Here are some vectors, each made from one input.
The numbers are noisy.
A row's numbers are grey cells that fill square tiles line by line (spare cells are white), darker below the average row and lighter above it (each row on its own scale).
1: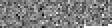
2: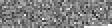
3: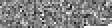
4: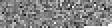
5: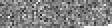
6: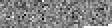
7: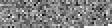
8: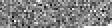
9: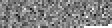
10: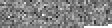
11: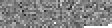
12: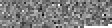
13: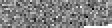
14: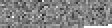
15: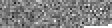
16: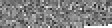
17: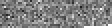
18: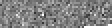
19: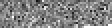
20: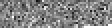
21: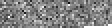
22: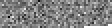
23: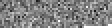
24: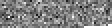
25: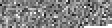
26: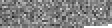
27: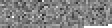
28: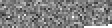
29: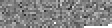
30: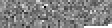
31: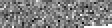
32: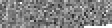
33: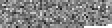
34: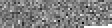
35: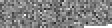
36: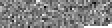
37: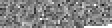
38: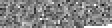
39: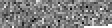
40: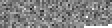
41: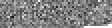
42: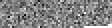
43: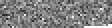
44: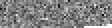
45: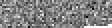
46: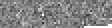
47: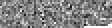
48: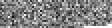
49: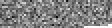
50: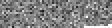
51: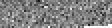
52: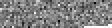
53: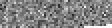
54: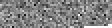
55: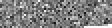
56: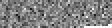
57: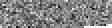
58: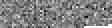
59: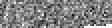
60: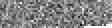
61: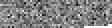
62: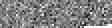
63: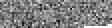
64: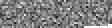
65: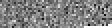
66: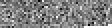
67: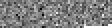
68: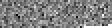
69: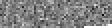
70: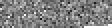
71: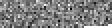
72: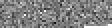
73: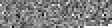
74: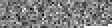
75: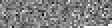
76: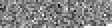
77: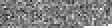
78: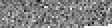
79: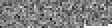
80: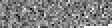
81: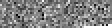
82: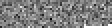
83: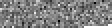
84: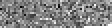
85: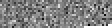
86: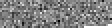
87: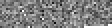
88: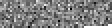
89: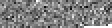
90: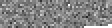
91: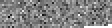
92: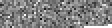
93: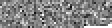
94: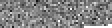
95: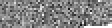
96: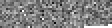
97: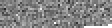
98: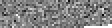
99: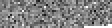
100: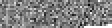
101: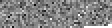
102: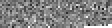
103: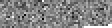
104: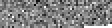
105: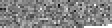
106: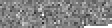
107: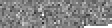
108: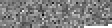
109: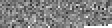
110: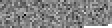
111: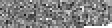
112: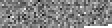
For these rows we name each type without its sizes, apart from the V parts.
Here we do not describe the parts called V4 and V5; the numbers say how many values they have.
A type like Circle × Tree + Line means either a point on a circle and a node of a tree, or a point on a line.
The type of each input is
Bool × Bool × Bool × (Line + V4 × V5).
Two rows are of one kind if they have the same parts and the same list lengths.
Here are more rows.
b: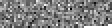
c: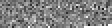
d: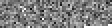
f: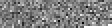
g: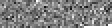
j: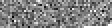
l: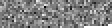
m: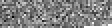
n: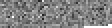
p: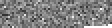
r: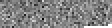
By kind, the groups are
b, f, g, j, l, m, p
c, d, n, r

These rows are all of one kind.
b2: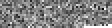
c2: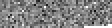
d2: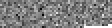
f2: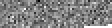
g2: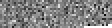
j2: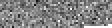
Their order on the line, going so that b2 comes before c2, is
g2, b2, d2, f2, c2, j2.
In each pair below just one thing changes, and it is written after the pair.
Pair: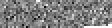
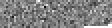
the value of V5
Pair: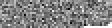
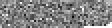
the value of V5
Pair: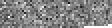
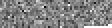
one of the three true/false values
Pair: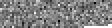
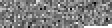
the value of V4
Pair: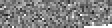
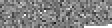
the value of V5
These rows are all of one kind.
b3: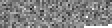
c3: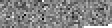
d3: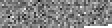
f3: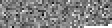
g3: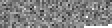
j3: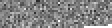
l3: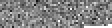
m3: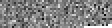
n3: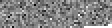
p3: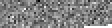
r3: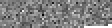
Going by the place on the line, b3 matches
d3, g3, j3 and p3.
